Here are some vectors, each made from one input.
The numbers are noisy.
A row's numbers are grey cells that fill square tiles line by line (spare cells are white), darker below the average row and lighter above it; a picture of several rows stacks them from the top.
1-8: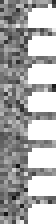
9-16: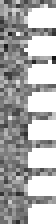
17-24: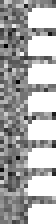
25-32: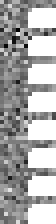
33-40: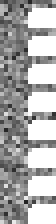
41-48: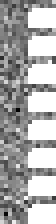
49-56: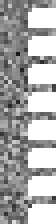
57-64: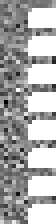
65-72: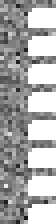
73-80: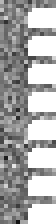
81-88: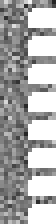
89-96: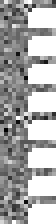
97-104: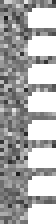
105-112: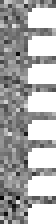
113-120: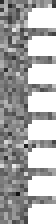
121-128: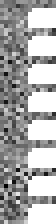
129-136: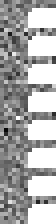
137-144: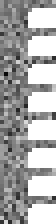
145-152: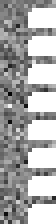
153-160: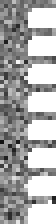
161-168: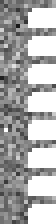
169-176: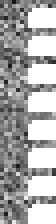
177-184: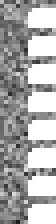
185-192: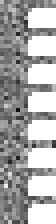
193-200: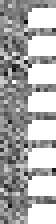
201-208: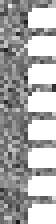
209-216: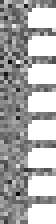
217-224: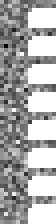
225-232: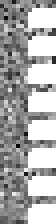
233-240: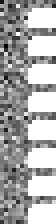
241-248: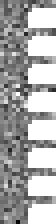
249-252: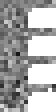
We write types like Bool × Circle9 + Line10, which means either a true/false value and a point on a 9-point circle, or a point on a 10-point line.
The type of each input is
List2(Line6) + Tree7.
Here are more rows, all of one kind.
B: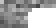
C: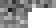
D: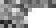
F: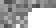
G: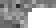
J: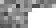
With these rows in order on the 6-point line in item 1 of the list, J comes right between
B and G.
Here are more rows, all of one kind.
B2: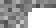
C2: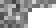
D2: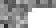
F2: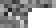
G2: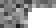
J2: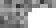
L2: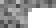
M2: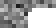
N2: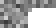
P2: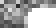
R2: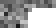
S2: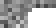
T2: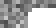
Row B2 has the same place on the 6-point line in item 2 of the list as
F2, N2 and T2.
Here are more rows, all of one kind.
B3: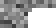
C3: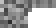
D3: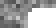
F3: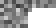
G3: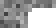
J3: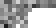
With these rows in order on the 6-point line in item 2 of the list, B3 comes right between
F3 and G3.
